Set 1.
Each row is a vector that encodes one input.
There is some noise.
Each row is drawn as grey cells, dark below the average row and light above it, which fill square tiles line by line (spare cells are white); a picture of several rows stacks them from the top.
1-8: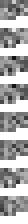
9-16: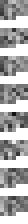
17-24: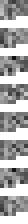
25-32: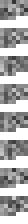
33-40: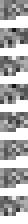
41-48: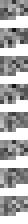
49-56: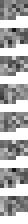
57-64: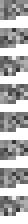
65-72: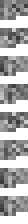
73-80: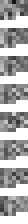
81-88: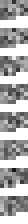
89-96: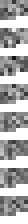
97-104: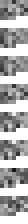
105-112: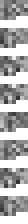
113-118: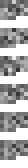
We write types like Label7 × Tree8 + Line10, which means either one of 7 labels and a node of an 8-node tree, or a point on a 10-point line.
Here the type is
Bool × Bool × Bool.
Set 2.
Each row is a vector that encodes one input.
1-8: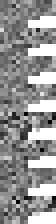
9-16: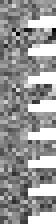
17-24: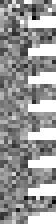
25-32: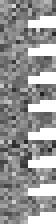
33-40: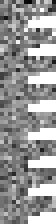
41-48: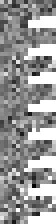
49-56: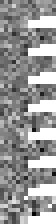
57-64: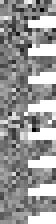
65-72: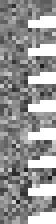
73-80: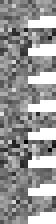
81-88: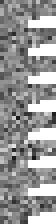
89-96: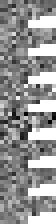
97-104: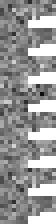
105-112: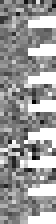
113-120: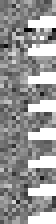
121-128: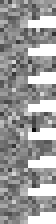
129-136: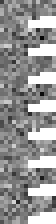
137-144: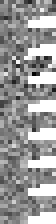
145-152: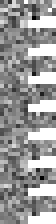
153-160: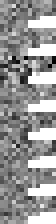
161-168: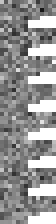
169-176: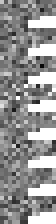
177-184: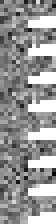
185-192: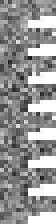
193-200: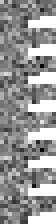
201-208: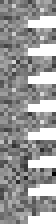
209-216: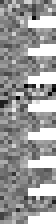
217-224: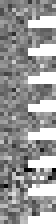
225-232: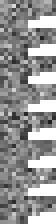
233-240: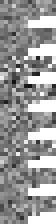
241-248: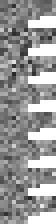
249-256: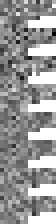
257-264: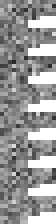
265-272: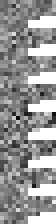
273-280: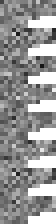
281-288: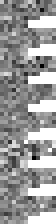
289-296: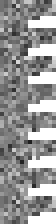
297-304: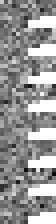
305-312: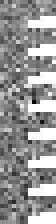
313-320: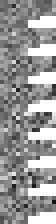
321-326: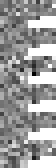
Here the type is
Bool × Bool × Bool.
